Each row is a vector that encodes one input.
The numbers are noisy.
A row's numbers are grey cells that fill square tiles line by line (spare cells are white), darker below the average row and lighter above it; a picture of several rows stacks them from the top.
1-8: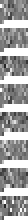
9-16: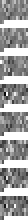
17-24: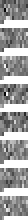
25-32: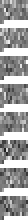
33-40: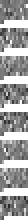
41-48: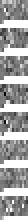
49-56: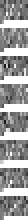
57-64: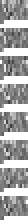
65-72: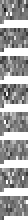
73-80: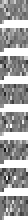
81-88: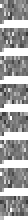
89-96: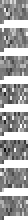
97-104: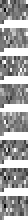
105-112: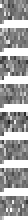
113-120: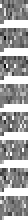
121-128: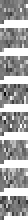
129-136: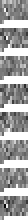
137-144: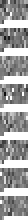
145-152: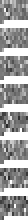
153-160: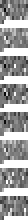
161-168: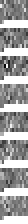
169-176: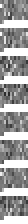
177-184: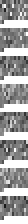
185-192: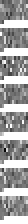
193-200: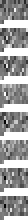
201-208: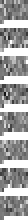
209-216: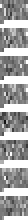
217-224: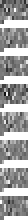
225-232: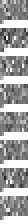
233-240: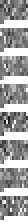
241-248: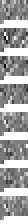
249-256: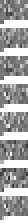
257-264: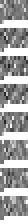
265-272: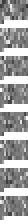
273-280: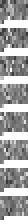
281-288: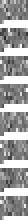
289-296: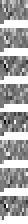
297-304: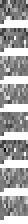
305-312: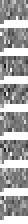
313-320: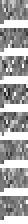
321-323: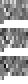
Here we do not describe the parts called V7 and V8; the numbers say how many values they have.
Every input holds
either a fixed value, or a node of a 15-node tree, a value of V7 and a value of V8, or four true/false values.
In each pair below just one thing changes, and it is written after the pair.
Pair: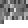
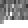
the node of the tree
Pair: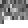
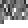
the node of the tree
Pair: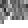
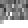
the node of the tree
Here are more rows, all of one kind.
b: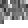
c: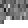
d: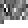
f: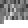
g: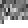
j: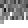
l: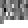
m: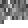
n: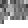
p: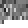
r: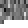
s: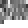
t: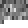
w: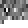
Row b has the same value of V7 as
f, g, p and t.
